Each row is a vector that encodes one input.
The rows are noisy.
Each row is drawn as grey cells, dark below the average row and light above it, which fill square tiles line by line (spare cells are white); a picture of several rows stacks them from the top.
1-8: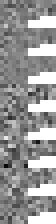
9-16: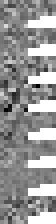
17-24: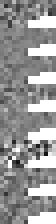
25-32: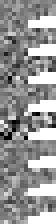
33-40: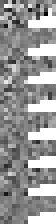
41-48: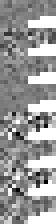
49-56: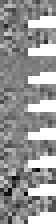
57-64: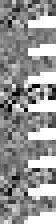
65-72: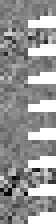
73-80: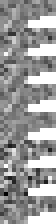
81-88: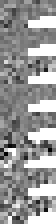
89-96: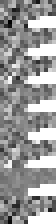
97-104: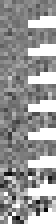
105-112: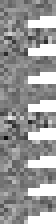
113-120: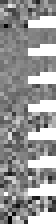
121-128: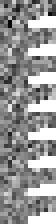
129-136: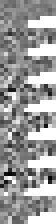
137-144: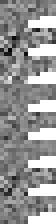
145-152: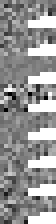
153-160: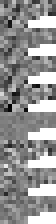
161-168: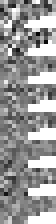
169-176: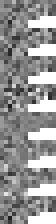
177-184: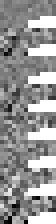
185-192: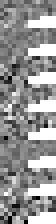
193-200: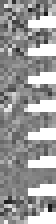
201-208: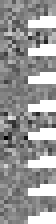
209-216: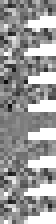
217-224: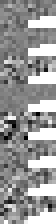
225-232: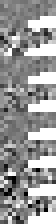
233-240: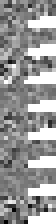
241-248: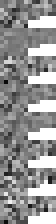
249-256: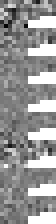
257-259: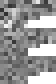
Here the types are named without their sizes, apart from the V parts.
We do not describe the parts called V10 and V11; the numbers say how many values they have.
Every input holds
a value of V11, together with either a true/false value and a value of V10, or a list of points on a line.
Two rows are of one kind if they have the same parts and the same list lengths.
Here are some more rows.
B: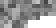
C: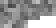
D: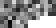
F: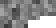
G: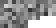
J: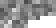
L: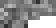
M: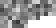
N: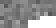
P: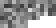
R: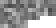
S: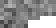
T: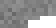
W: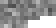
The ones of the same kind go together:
B, G, R
C, L, M, S, W
D, J, P, T
F, N

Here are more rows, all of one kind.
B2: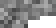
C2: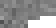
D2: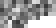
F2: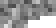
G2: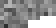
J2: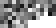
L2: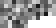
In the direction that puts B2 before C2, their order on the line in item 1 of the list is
L2, B2, D2, G2, F2, J2, C2.
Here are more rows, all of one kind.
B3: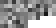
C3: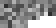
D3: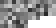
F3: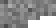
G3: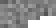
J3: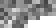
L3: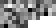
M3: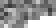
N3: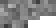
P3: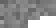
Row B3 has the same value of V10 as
F3 and N3.
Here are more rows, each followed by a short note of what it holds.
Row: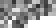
a true/false value, a value of V10 and a value of V11
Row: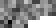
a value of V11, together with a list of one item
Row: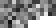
a value of V11, together with a list of one item
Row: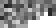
a true/false value, a value of V10 and a value of V11
